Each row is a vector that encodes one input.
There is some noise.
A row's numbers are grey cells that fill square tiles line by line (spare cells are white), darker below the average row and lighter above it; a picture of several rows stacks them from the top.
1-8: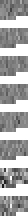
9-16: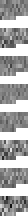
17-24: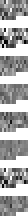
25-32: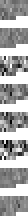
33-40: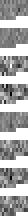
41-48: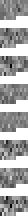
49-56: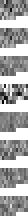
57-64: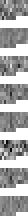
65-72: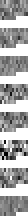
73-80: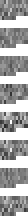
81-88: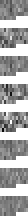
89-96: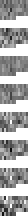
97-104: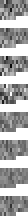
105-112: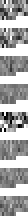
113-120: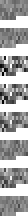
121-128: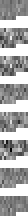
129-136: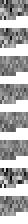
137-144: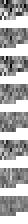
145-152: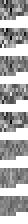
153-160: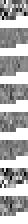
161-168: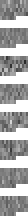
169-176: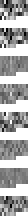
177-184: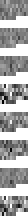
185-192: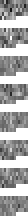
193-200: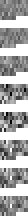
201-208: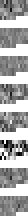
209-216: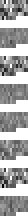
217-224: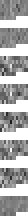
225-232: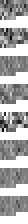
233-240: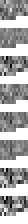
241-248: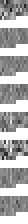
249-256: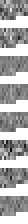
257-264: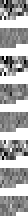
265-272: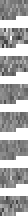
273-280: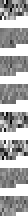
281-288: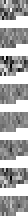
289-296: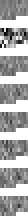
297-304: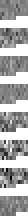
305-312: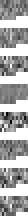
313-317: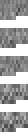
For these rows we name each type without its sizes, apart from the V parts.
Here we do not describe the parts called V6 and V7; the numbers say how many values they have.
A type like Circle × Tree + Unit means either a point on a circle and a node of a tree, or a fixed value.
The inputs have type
Bool × V6 × V7 + Line.
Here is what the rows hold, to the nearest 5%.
About 40% of them hold a point on a line. The rest hold a true/false value, a value of V6 and a value of V7.
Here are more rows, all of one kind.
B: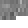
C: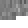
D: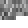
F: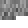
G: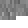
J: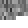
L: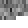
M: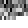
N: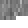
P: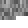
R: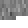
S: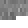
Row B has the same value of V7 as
C, M and S.
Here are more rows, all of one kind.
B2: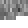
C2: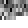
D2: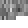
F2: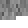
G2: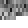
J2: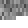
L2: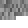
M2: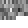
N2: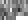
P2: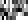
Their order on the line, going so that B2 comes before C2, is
L2, N2, B2, F2, D2, P2, J2, C2, M2, G2.
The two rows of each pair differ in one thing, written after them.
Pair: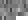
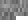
the true/false value
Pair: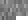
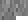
the true/false value
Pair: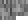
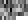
the value of V7
